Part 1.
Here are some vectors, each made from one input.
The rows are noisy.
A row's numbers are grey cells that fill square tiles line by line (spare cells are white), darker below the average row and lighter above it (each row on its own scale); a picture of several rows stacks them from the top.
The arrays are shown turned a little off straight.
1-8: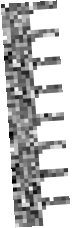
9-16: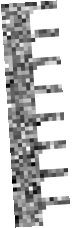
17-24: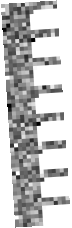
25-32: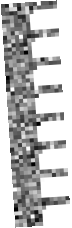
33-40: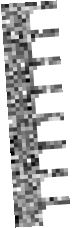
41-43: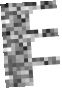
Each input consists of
a point on a 9-point circle.
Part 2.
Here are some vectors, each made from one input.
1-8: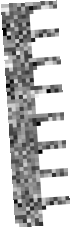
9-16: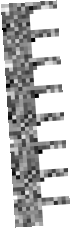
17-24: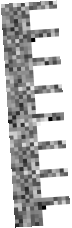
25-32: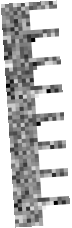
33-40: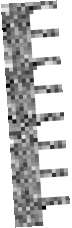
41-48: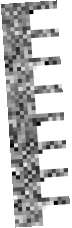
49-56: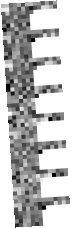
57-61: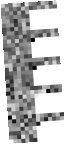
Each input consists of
a point on a 7-point line.
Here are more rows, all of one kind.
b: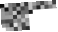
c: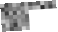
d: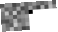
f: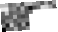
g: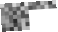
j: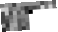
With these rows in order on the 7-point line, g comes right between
c and f.
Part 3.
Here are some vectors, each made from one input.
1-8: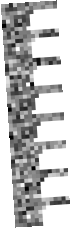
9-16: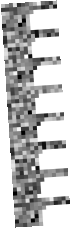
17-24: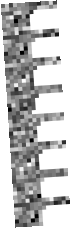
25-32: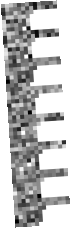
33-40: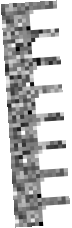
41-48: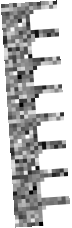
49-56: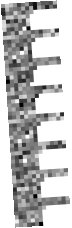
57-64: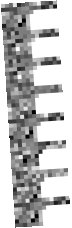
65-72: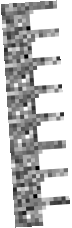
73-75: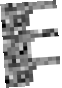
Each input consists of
three true/false values.
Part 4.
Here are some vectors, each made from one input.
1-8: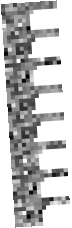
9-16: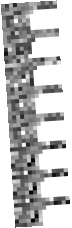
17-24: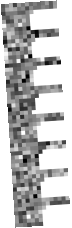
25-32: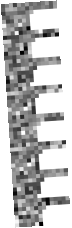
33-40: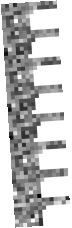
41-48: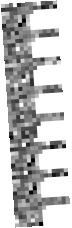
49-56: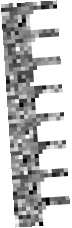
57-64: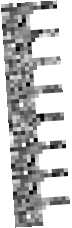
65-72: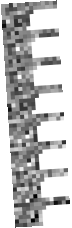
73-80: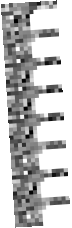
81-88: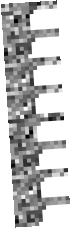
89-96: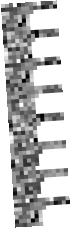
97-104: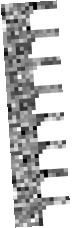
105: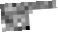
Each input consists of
three true/false values.
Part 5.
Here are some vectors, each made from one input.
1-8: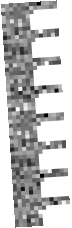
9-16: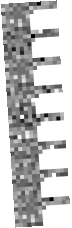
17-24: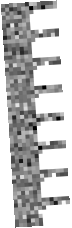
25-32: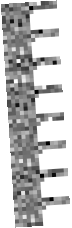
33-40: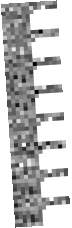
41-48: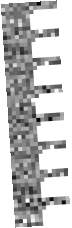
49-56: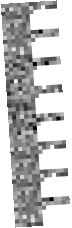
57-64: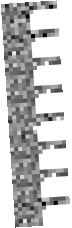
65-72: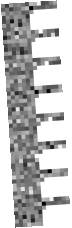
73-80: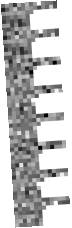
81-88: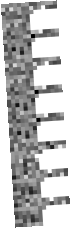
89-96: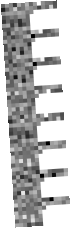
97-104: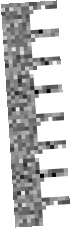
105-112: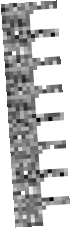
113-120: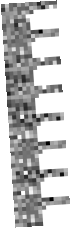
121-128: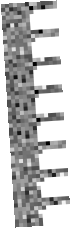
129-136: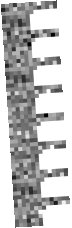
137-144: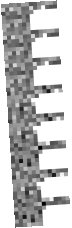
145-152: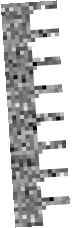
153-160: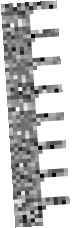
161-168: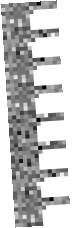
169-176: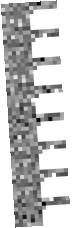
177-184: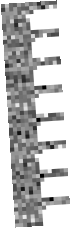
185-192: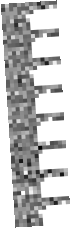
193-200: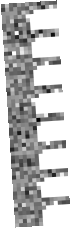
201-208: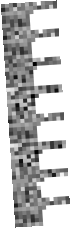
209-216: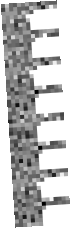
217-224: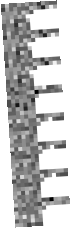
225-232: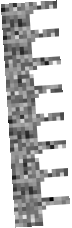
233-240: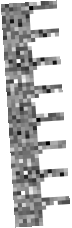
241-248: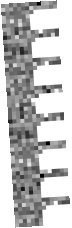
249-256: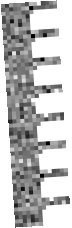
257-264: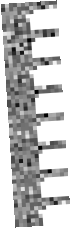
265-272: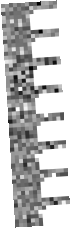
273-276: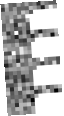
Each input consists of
either a fixed value, or three true/false values.
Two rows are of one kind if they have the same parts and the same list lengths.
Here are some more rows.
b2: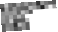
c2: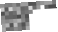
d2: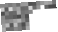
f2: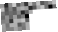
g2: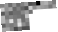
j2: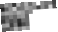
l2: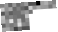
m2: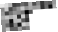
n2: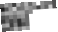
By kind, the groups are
b2, c2, d2, f2, g2, j2, l2, n2
m2

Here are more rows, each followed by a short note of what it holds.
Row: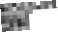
three true/false values
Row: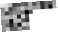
a fixed value
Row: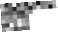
three true/false values
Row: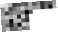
a fixed value
